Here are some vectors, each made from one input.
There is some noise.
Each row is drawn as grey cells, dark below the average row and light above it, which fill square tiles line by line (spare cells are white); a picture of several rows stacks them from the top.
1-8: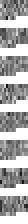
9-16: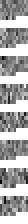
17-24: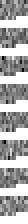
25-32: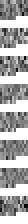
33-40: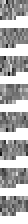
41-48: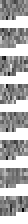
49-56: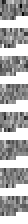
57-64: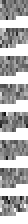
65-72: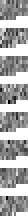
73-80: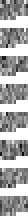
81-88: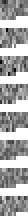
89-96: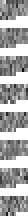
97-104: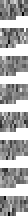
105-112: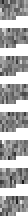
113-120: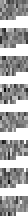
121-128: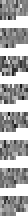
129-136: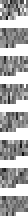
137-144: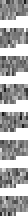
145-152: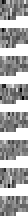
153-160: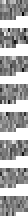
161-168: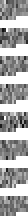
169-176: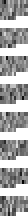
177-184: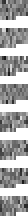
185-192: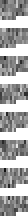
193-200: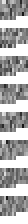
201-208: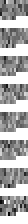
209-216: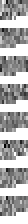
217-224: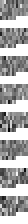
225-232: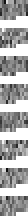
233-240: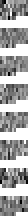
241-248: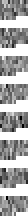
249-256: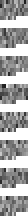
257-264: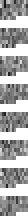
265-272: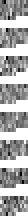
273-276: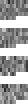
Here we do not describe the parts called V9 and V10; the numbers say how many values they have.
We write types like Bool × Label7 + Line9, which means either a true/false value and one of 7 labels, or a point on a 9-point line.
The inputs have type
Label5 × (Label8 × V9 + Line5 × V10).
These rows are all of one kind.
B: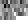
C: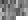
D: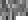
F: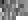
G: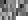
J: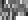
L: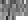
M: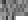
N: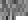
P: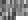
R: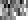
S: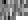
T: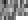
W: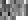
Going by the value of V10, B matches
D, F, J and N.
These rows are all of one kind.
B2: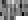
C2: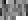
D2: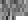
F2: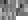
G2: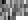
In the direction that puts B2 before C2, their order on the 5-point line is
B2, C2, F2, D2, G2.
